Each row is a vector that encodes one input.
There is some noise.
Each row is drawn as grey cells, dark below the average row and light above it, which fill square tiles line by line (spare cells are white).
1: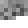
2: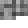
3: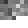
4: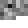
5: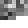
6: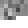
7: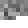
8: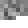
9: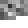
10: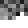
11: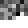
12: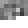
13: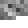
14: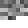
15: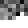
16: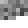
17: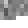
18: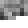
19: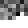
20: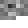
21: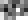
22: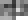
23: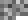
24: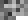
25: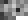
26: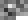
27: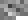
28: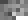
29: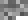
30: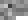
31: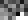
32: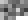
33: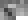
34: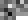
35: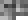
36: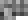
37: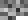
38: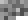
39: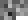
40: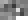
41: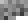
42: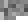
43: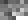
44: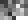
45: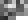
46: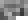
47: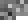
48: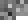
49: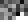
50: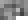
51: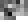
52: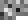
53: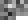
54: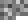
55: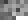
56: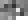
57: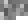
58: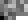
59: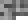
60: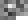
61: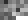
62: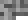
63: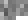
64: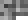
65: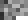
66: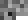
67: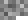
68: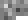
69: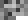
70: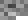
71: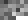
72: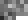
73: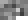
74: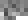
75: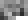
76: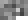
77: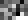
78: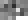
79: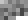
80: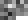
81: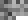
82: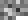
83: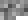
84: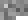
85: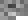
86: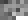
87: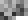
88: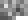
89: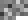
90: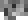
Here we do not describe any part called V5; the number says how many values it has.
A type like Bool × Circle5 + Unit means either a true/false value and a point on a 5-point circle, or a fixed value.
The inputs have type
List2(Bool × V5).
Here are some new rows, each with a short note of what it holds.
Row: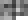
a list of one item
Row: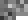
a list of one item
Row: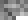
a list of two items
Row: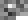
a list of one item
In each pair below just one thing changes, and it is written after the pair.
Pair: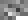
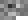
the value of V5 in item 2 of the list
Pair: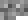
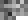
the true/false value in item 1 of the list
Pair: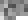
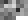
the true/false value in item 1 of the list
